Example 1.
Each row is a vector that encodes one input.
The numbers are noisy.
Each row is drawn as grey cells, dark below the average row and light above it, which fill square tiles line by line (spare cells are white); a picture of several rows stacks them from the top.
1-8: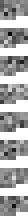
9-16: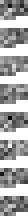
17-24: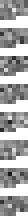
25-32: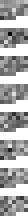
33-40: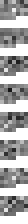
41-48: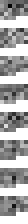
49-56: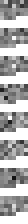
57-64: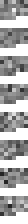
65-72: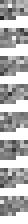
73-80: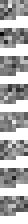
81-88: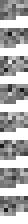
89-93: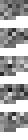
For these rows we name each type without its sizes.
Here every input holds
a point on a line and four true/false values.
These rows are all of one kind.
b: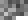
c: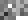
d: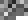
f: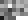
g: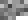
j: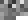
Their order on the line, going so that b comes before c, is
j, d, b, g, f, c.
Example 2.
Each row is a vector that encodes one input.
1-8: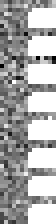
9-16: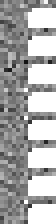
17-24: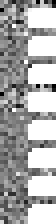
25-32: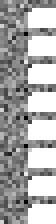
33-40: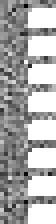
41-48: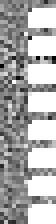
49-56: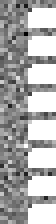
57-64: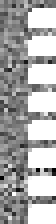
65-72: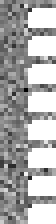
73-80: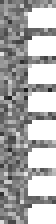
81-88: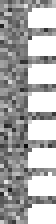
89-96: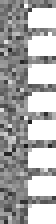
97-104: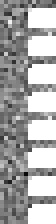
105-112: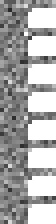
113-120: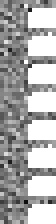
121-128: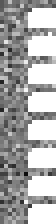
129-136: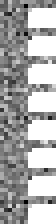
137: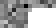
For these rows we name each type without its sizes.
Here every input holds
a list of points on a circle.
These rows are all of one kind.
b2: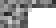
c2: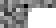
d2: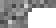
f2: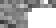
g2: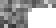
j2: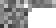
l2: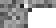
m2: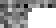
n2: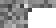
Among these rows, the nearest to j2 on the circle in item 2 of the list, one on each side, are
d2 and g2.
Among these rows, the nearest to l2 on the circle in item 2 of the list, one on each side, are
b2 and m2.
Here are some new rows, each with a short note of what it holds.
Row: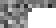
a list of two items
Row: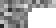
a list of one item
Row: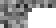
a list of two items
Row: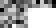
the empty list
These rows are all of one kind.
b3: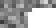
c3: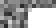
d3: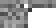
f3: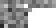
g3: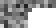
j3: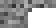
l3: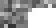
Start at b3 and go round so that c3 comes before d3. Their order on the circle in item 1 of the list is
b3, g3, c3, j3, d3, f3, l3.
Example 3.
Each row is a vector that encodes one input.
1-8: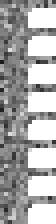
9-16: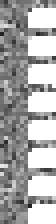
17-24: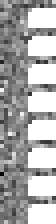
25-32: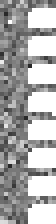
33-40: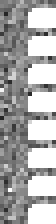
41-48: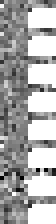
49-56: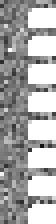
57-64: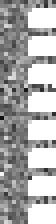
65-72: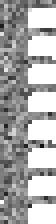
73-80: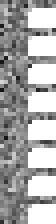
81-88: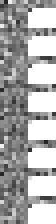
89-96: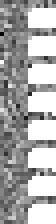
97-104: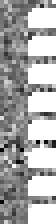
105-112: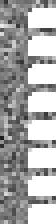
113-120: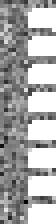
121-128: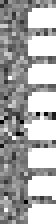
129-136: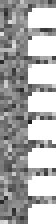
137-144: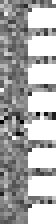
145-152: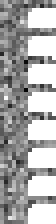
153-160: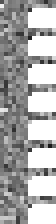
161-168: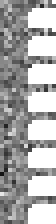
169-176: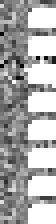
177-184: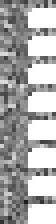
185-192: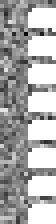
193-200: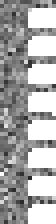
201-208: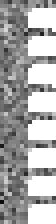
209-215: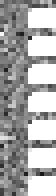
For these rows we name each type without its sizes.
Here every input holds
a list of points on a circle.
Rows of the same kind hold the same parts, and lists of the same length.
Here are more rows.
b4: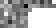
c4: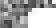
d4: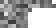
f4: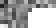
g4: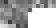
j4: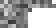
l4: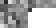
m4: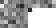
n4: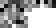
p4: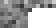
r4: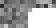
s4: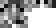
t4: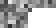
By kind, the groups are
b4, d4, g4, j4, m4
c4, f4, l4, p4, r4, t4
n4, s4

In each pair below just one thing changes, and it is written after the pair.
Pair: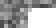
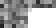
the place on the circle in item 2 of the list
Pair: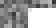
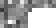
the place on the circle in item 1 of the list
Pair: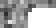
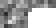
the place on the circle in item 2 of the list
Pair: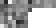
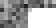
the place on the circle in item 1 of the list
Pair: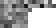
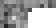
the place on the circle in item 1 of the list
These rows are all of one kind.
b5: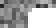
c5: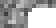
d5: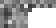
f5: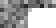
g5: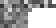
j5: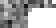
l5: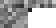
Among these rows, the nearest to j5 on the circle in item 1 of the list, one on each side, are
f5 and g5.
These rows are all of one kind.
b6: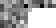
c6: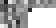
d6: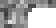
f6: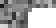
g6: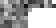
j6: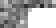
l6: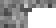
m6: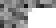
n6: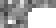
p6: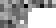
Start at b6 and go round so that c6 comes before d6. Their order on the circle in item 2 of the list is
b6, m6, p6, c6, d6, j6, n6, g6, f6, l6.
